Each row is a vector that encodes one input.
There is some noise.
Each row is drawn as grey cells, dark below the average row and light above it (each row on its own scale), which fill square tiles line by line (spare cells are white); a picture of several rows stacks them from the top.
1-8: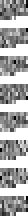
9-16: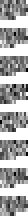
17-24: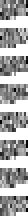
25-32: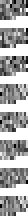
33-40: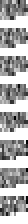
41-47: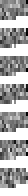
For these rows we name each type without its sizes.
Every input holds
either a point on a line, or a node of a tree.
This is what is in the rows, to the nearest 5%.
About 50% of them hold a point on a line. The rest hold a node of a tree.
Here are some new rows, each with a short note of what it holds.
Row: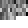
a node of a tree
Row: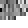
a point on a line
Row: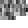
a point on a line
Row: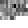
a point on a line
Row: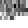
a point on a line
